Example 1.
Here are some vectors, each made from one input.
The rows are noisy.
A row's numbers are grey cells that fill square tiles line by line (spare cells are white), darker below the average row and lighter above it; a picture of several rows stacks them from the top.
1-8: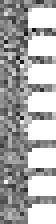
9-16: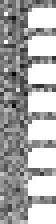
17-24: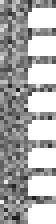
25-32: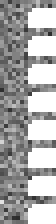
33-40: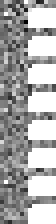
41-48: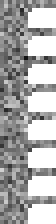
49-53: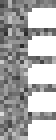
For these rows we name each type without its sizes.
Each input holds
a label.
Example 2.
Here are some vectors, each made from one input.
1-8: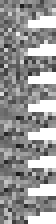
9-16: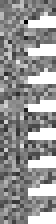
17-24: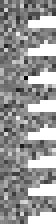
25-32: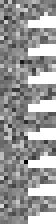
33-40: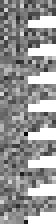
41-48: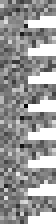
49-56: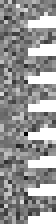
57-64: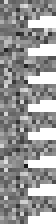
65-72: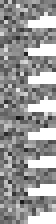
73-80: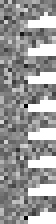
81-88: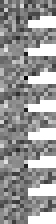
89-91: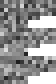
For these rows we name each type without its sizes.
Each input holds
a point on a circle.
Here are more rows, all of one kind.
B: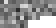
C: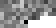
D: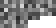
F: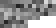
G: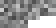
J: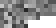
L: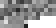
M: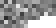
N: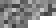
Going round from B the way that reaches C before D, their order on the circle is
B, L, J, N, F, G, M, C, D.
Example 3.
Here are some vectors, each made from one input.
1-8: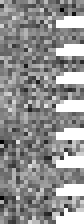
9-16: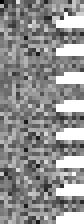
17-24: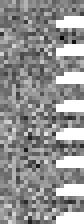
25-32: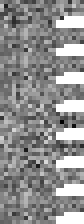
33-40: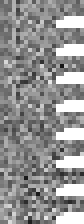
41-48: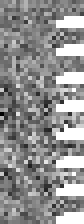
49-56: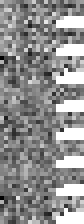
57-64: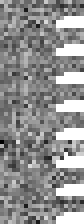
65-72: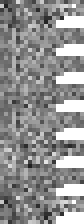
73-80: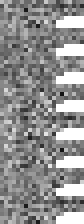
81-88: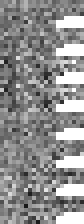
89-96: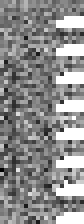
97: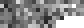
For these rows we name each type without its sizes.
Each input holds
a point on a line.
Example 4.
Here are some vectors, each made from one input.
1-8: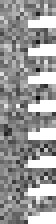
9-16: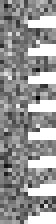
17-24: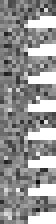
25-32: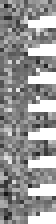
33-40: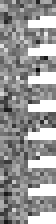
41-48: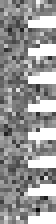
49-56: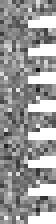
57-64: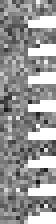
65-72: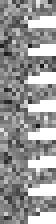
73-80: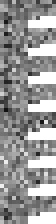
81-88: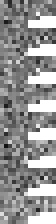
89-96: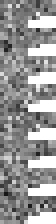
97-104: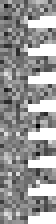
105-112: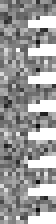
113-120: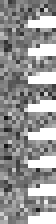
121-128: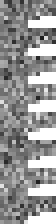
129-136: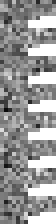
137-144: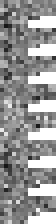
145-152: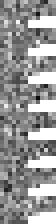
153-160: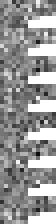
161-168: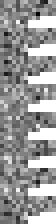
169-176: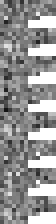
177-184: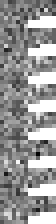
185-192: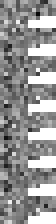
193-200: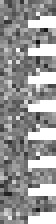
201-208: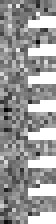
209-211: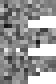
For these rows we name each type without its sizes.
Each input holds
a point on a circle.
